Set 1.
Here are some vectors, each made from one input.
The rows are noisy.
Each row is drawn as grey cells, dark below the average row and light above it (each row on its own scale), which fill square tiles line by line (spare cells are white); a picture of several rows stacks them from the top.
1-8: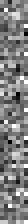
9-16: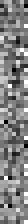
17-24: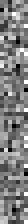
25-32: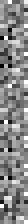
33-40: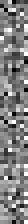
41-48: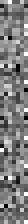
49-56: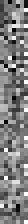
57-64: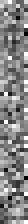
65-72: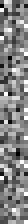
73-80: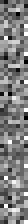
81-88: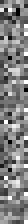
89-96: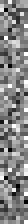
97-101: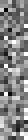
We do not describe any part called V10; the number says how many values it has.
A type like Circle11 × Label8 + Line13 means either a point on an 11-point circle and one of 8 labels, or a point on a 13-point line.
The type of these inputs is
Bool × Line5 + V10.
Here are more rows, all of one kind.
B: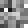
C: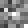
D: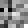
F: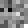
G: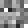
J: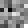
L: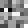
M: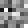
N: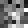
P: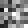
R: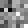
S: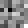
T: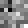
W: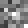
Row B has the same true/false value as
G, R and T.
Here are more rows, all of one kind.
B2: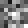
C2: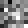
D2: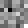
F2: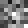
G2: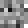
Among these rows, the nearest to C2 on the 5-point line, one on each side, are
F2 and G2.
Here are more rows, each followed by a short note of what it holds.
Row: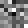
a value of V10
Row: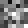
a point on a 5-point line and a true/false value
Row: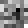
a value of V10
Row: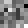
a value of V10
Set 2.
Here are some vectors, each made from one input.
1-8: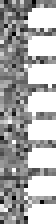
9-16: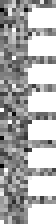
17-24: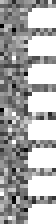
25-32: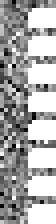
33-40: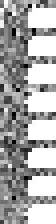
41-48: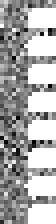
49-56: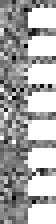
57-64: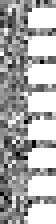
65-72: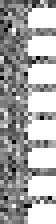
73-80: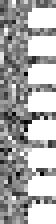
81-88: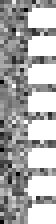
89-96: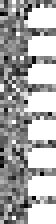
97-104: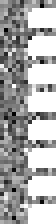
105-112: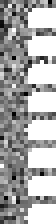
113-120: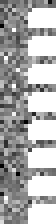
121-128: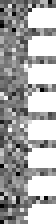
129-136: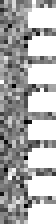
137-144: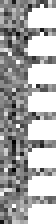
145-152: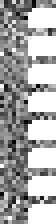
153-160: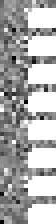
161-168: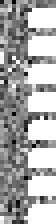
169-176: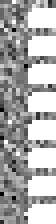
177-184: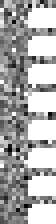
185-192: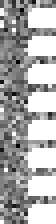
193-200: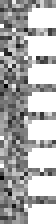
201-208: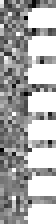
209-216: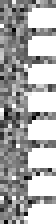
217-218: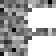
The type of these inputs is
Bool × Bool × Bool × Bool × (Circle6 + Unit) × Line11.
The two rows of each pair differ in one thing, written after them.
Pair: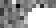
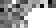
the place on the 11-point line
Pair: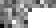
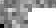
one of the four true/false values
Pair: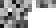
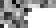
the place on the 6-point circle
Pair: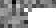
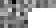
the place on the 11-point line
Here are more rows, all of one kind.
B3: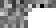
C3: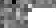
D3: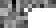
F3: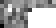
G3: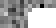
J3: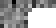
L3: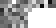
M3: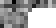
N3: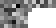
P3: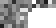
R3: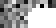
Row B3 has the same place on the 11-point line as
D3, J3, L3 and R3.
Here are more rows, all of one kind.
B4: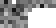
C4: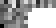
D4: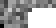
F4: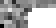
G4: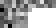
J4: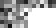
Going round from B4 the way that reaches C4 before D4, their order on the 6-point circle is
B4, J4, G4, F4, C4, D4.
